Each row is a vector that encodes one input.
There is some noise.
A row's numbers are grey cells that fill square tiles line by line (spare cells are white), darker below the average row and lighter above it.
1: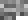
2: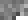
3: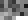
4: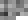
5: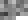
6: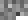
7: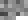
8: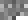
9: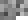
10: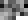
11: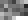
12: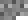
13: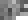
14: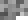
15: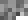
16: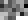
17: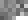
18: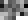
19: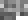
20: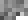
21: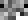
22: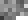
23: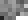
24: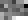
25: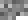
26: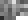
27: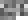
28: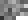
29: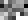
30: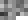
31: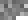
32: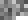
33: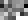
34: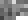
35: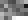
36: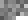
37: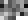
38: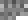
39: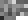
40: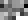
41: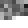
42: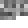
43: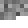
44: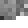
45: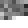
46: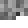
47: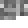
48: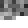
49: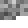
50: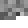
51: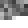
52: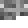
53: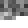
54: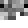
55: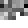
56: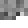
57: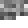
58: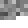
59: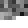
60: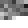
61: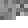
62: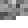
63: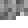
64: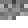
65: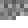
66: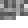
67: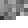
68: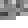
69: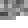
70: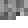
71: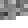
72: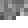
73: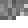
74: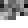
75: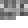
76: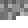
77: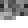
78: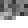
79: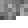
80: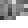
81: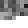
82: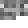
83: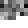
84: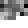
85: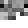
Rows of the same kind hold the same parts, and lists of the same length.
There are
3 kinds of row.
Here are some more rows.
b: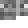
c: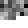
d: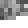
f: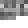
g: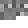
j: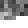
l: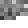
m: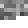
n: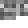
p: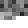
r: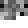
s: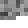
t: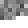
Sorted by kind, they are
b, f, m, n
c, j, p, r
d, g, l, s, t

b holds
a true/false value.
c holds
a point on a 4-point line.
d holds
a node of a 7-node tree and a true/false value.
